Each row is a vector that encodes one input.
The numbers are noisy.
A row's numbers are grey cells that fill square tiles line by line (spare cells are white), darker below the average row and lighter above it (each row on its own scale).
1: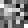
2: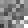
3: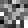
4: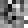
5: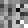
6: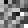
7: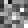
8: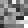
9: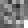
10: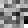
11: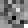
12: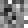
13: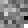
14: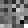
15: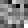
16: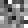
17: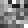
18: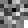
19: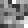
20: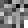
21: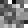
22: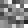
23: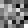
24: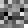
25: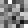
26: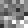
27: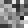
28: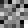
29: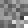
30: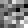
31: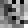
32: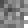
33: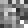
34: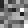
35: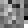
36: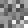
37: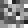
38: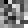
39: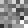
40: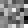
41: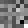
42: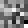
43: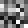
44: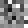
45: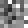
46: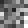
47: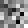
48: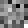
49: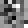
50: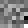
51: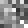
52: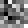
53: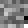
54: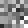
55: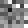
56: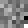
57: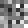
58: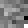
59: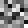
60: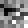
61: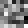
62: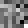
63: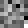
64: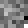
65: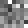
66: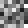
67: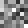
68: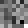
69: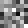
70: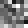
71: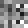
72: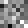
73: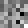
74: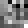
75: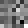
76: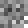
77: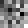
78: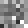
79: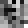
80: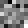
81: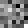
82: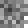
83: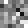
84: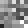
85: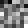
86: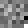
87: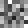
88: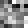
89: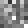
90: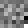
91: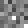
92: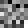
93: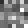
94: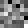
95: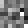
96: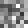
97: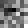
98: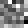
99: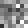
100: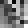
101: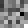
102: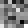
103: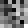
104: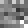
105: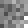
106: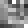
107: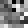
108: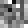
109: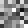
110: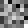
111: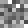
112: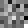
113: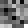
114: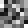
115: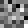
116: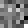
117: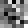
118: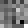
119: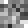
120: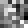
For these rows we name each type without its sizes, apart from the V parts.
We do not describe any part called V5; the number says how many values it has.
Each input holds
a true/false value, together with either a point on each of two lines, or a value of V5.
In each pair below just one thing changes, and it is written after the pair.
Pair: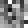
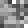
the true/false value
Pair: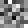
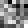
the true/false value
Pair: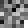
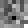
the true/false value
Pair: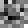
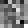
the place on one of the two lines
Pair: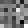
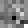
the place on one of the two lines
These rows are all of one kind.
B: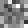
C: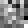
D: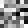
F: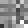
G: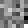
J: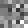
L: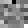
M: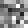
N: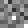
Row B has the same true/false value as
D, G and L.
